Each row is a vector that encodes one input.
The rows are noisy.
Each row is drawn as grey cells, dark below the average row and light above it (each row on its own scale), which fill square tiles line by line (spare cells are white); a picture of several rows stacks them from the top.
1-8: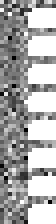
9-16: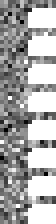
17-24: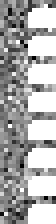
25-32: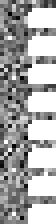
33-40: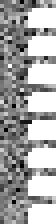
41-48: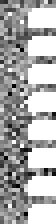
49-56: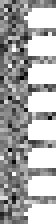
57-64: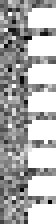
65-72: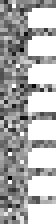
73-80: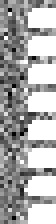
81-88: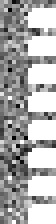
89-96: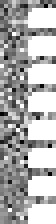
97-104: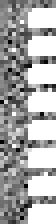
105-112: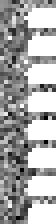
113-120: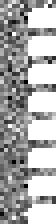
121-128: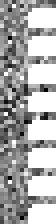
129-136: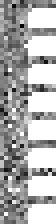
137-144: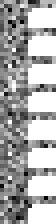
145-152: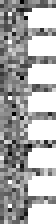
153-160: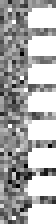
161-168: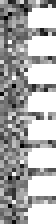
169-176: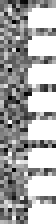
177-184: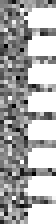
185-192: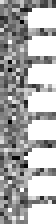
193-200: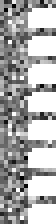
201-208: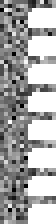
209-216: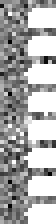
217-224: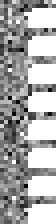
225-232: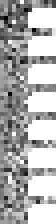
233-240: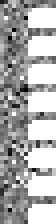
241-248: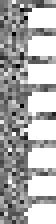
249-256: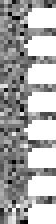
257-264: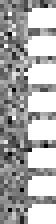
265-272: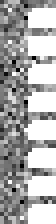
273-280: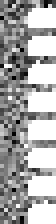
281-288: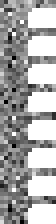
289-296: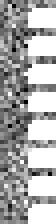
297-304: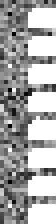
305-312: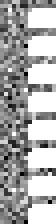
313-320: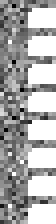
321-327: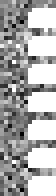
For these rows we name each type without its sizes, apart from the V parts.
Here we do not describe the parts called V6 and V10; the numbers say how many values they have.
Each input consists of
a true/false value and a value of V6, together with either a point on a line, or a value of V10.
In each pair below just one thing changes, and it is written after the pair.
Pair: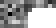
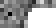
the value of V6
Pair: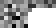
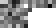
the value of V10
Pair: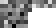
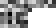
the value of V10
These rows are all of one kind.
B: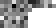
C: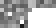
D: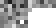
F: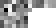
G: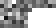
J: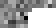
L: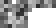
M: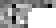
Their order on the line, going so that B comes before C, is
G, F, M, B, D, J, C, L.
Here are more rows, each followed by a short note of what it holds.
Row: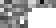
a point on a line, a true/false value and a value of V6
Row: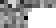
a point on a line, a true/false value and a value of V6
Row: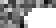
a true/false value, a value of V6 and a value of V10
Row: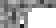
a point on a line, a true/false value and a value of V6
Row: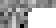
a true/false value, a value of V6 and a value of V10
